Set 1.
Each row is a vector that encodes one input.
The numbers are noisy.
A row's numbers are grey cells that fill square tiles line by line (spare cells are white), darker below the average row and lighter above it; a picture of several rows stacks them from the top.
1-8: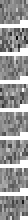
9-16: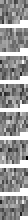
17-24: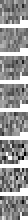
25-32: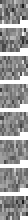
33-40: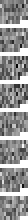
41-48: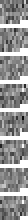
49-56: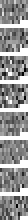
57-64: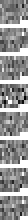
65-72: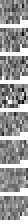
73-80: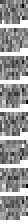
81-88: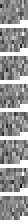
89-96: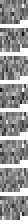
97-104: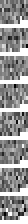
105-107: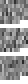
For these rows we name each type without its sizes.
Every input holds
either a fixed value, or a node of a tree.
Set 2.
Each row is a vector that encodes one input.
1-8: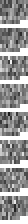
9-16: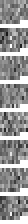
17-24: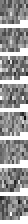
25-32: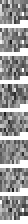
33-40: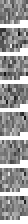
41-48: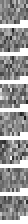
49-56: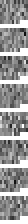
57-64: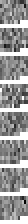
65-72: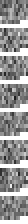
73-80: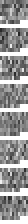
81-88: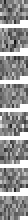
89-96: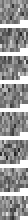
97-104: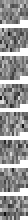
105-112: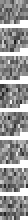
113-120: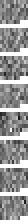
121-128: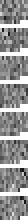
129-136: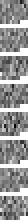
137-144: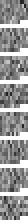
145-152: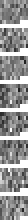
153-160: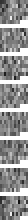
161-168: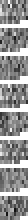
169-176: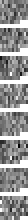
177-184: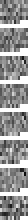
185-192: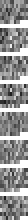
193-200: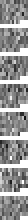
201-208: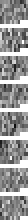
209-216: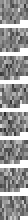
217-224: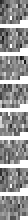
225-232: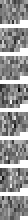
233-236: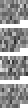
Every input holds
a point on a 10-point line.
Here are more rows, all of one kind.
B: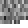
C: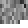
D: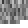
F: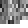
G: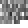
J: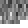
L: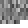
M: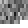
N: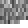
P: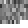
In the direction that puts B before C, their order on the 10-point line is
G, B, N, L, C, P, D, M, J, F.
